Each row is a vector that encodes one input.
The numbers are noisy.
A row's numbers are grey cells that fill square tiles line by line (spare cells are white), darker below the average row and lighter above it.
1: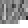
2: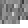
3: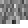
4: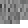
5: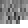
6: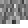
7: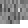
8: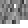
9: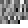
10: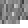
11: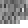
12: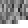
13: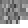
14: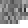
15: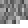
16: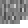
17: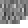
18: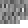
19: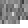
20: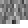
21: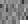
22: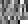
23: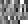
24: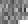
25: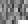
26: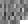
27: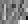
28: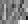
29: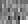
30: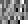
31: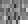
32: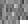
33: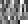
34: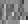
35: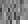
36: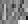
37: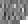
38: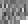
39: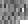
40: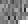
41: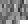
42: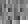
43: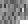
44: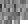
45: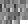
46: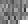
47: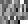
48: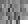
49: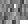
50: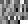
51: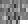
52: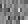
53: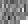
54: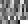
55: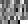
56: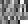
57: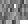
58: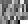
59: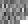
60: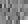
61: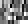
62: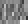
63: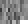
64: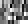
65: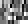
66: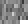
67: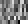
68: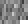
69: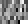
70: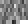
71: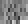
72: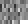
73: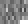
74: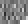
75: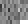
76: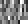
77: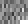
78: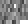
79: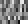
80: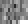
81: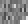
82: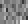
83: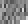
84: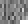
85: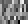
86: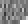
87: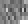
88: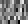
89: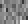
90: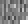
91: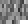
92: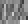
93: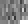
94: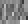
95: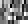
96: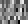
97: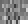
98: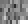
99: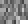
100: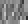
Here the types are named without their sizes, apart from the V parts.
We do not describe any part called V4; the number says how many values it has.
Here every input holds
either two values of V4, or a list of items, each a point on a line and a true/false value.
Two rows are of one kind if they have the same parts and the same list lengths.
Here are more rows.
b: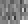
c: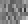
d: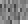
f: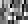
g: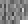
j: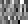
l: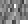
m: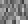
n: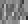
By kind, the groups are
b, c, d, g
f
j
l, m, n

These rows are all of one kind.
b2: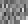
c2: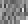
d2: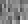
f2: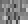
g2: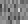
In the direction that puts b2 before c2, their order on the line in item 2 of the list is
g2, f2, b2, d2, c2.
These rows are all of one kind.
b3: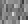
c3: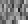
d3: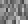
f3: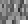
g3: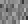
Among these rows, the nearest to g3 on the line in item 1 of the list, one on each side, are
b3 and d3.
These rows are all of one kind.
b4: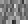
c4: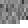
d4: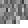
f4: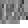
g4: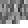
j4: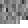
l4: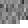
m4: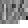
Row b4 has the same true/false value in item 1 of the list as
d4 and g4.
